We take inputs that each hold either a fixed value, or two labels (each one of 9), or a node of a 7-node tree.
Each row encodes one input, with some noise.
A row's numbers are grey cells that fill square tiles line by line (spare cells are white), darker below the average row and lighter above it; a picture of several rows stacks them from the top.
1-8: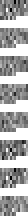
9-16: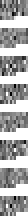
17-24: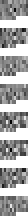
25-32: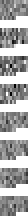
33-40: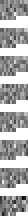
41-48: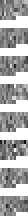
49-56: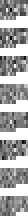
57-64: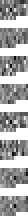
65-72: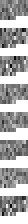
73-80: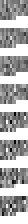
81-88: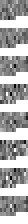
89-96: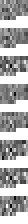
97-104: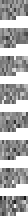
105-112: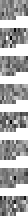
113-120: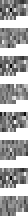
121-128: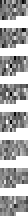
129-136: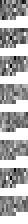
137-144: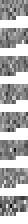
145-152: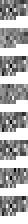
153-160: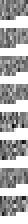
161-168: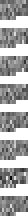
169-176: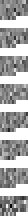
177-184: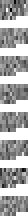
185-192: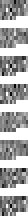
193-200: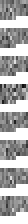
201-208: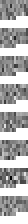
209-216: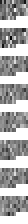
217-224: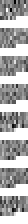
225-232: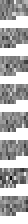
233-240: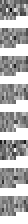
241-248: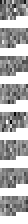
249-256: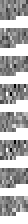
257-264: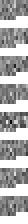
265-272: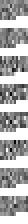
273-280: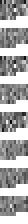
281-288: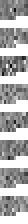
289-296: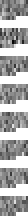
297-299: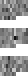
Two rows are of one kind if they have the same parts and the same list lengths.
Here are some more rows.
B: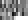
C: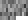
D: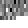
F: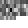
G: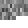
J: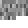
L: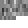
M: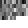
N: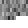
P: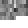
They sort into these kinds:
B
C, G, J, L, N, P
D, F, M

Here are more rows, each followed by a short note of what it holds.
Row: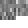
two labels (each one of 9)
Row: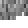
two labels (each one of 9)
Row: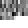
a fixed value
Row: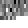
a node of a 7-node tree
